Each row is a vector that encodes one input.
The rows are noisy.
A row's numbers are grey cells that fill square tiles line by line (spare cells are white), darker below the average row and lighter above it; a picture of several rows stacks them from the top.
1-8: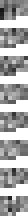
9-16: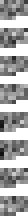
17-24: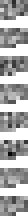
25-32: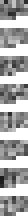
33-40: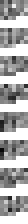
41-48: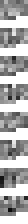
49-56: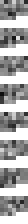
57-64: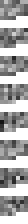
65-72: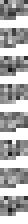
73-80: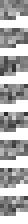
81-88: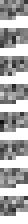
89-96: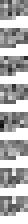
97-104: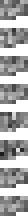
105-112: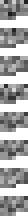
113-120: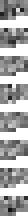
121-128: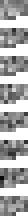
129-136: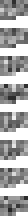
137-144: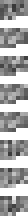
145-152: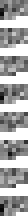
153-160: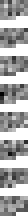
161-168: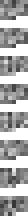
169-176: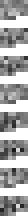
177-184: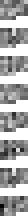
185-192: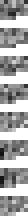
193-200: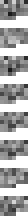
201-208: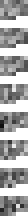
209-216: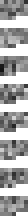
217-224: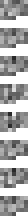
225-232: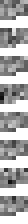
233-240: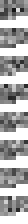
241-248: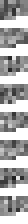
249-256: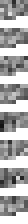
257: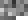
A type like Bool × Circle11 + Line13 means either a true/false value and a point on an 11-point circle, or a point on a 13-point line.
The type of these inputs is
Bool × Circle10 + Line8 + Line10.
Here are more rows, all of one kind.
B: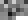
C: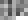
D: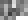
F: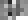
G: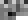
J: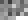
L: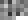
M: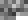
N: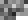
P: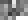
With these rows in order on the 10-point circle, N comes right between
D and M.
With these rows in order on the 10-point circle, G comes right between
B and F.
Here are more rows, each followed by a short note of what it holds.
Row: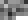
a point on a 10-point circle and a true/false value
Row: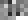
a point on a 10-point circle and a true/false value
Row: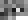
a point on an 8-point line
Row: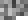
a point on a 10-point line
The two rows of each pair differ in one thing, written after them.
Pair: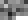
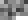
the place on the 10-point circle
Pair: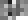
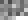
the place on the 10-point circle
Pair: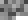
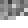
the true/false value
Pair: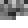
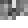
the true/false value
